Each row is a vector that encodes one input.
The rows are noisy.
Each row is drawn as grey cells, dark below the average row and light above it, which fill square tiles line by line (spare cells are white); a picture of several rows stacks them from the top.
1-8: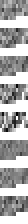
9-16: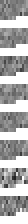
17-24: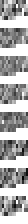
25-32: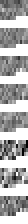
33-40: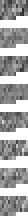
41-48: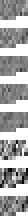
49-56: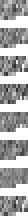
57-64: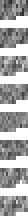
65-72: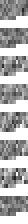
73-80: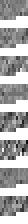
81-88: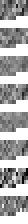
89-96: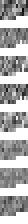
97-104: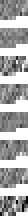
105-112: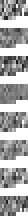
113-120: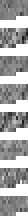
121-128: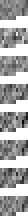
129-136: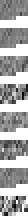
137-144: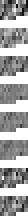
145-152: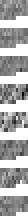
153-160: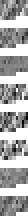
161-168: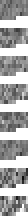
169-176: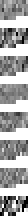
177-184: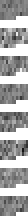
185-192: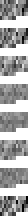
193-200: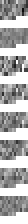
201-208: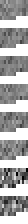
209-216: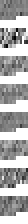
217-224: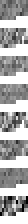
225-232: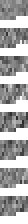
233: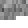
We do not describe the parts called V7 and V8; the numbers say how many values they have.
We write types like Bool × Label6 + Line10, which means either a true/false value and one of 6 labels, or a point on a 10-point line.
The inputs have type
Bool × (Line5 × V7 × V8 + Line6).
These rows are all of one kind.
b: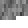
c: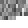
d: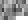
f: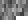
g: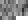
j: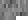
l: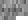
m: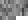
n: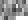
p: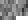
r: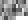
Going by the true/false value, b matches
c, f and j.
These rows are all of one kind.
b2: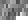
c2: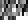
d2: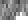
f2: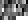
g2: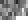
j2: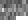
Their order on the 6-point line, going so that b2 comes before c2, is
b2, f2, j2, d2, c2, g2.
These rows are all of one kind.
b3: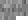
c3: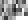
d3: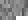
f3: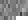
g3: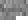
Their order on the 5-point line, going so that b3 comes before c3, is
f3, b3, d3, g3, c3.
